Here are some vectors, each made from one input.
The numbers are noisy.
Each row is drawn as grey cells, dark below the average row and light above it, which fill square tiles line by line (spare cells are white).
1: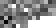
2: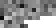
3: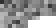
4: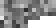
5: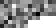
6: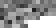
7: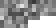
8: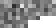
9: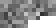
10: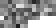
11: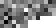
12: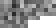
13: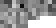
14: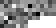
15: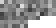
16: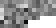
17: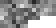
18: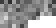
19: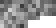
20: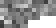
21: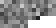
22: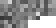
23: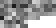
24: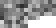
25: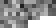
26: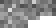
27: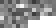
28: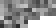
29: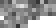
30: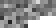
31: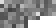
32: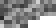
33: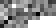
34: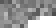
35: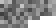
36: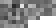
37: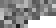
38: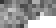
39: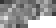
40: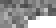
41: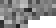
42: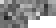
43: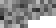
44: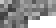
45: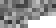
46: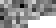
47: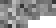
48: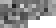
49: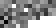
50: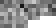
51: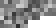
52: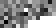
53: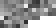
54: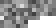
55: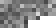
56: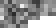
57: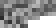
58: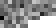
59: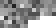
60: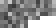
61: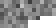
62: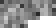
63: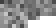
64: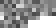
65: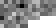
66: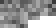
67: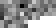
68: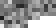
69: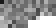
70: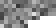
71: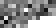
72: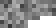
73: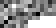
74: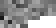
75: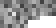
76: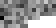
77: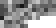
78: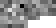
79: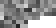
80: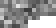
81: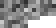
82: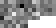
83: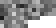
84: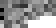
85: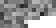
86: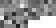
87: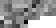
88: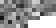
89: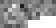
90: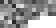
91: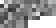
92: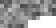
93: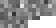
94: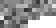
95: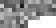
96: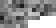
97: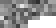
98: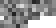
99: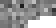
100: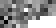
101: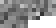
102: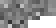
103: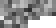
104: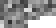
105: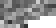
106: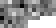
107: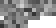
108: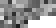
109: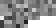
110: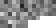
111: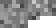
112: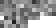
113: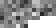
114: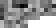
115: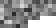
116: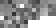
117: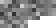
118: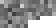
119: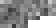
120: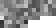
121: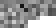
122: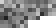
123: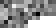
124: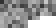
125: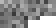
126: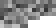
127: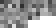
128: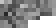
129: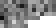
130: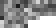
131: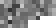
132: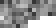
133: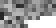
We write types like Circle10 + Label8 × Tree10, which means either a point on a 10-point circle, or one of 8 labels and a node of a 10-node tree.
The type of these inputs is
Bool × List2(Line6).
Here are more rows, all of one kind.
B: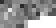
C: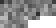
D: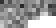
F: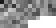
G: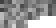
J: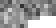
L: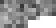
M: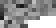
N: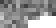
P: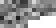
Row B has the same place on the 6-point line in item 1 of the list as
C, J, L and M.
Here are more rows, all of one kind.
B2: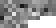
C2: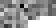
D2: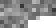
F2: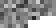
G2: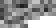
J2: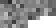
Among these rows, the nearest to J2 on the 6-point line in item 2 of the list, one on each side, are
D2 and F2.
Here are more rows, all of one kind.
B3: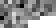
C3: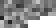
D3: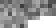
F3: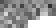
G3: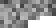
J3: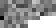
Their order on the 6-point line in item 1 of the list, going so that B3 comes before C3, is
B3, G3, J3, C3, D3, F3.
